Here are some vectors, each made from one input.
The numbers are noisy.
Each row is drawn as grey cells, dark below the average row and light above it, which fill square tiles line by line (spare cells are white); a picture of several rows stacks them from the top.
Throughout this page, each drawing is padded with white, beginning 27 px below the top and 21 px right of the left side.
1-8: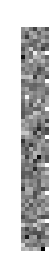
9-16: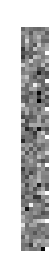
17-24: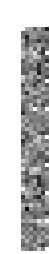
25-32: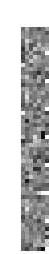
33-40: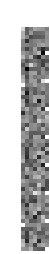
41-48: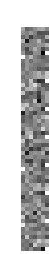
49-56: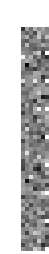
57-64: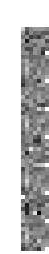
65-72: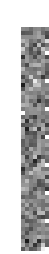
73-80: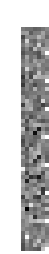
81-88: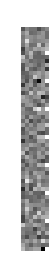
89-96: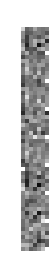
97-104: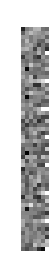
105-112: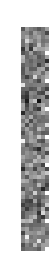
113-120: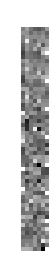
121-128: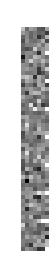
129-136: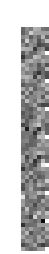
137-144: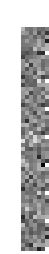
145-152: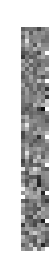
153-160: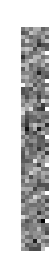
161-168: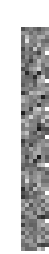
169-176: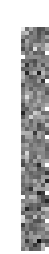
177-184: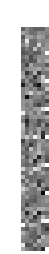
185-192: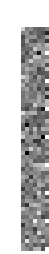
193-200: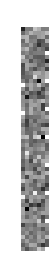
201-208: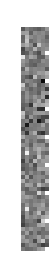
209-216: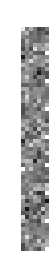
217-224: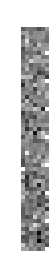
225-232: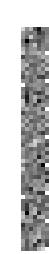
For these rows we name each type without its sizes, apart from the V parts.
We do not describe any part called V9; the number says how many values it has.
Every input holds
a label, together with either a label and a true/false value, or a value of V9.
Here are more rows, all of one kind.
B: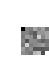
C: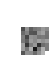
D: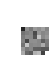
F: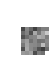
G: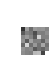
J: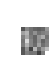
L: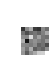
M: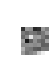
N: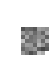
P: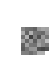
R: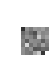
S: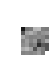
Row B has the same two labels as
D, G and R.
